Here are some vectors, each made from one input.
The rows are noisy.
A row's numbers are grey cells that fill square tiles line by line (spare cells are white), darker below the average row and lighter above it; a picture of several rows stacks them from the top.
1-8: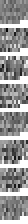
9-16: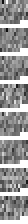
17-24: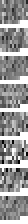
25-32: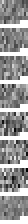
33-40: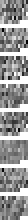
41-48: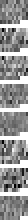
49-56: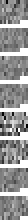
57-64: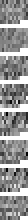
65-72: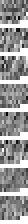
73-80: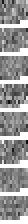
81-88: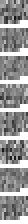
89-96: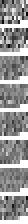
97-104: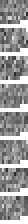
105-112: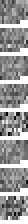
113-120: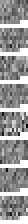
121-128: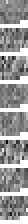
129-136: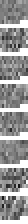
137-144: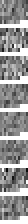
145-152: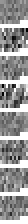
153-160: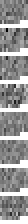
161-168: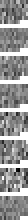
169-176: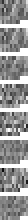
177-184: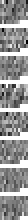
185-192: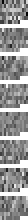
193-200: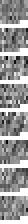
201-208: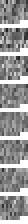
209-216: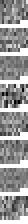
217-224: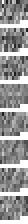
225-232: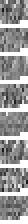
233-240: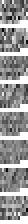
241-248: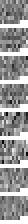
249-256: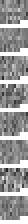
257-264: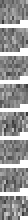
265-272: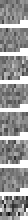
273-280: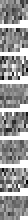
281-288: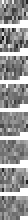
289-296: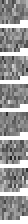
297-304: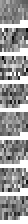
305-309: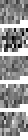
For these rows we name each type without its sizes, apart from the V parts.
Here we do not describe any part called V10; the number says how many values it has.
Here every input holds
either three true/false values and a value of V10, or a list of points on a circle.
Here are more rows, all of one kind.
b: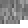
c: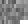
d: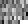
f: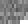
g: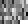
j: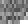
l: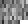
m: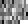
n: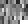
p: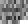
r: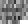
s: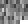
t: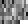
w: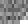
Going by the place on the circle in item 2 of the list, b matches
l, m and t.
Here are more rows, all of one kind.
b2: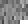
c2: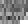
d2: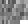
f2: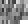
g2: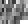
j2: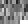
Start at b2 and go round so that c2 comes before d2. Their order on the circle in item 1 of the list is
b2, g2, j2, c2, d2, f2.
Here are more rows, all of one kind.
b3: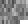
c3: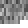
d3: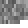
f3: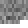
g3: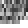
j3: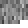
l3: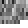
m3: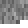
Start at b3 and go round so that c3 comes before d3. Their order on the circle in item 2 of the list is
b3, c3, g3, d3, m3, j3, f3, l3.
